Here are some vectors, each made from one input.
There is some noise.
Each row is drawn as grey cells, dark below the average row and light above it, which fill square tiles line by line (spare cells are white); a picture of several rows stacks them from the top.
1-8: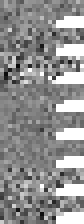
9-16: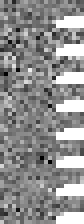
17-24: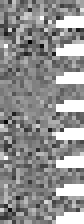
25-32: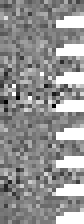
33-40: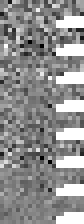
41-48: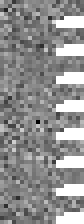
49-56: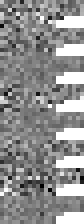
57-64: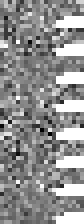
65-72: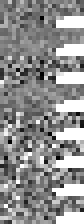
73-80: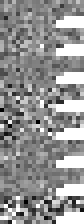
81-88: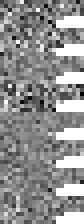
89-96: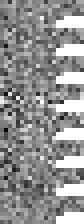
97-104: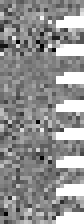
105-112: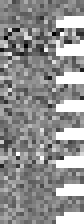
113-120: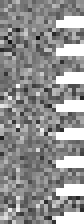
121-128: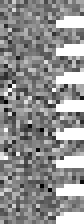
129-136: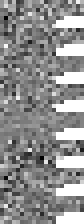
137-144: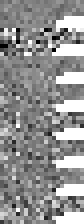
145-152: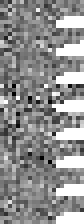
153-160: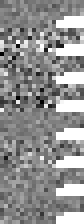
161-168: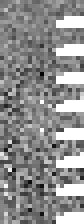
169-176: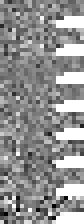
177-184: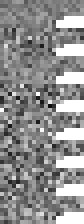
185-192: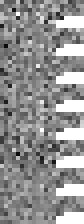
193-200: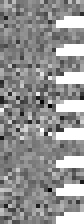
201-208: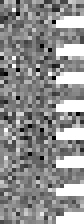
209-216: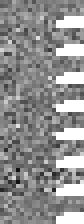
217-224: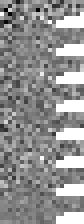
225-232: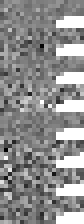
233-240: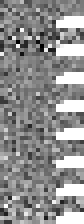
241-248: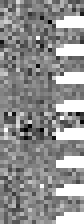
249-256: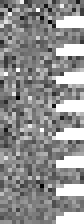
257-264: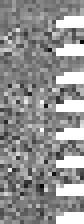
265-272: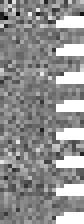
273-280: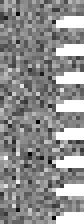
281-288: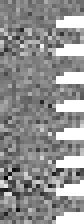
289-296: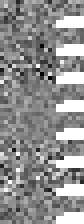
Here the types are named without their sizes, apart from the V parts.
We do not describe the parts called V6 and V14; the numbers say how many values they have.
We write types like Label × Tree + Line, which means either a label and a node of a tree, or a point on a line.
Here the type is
Bool × (Tree × V6 + V14).
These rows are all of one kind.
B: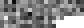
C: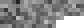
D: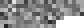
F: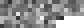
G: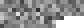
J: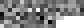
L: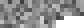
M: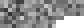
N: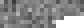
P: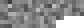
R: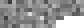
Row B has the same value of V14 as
C and P.
